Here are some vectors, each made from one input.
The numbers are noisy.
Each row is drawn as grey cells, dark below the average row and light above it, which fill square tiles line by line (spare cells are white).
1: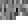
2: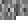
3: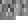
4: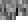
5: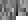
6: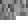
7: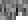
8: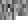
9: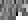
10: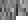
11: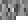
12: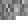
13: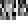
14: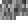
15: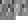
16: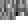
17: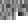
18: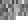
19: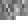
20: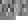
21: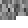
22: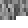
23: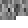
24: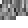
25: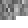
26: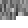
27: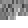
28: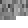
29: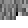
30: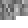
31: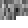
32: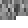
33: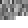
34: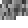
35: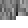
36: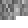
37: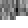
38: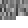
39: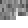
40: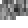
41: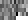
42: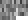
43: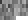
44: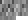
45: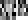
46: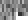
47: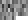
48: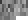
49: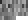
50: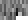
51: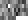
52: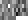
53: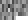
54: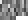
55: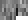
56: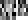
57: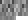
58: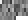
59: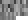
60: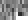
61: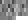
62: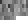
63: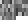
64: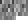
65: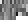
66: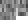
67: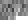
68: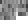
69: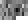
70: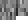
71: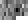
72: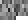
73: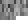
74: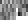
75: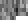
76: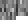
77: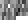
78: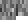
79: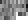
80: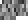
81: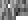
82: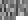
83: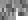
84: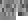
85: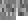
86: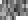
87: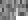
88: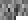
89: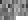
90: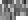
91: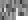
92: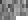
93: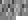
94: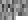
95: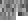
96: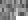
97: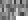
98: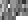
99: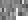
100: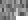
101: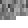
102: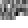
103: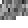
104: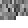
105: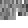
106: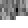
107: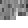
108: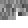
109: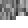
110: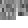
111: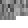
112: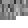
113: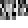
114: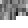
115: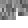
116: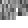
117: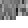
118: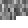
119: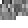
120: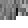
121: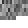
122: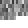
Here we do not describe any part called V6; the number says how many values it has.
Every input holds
a list of up to two items, each a true/false value and a value of V6.
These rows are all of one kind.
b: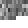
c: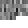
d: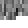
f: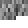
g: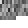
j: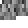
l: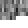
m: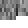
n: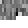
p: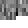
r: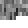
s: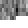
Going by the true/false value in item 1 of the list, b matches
f, g and j.
